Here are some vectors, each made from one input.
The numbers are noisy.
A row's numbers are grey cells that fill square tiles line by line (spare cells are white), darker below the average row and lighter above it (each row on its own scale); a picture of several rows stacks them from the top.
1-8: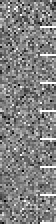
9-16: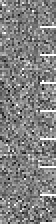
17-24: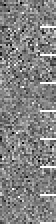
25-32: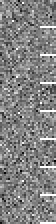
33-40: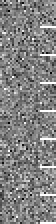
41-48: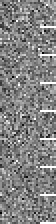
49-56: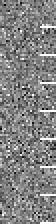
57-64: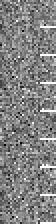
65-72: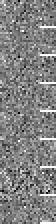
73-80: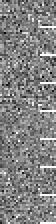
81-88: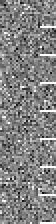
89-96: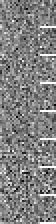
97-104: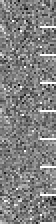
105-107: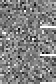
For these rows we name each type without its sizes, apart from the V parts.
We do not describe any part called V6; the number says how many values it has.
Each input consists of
a true/false value, together with either a point on a circle, or a value of V6.
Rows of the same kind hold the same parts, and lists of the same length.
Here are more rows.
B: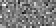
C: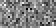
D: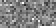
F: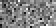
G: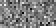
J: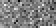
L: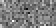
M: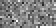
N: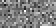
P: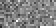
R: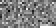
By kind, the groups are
B, C, D, F, G, M, P
J, L, N, R

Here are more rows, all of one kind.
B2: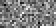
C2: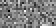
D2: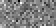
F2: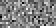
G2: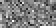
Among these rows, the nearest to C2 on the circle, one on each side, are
D2 and G2.
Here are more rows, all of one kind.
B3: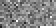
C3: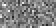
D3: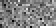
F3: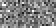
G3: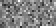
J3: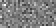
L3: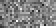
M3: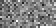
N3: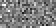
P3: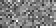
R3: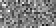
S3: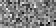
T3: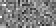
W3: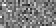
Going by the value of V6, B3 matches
C3, F3 and R3.
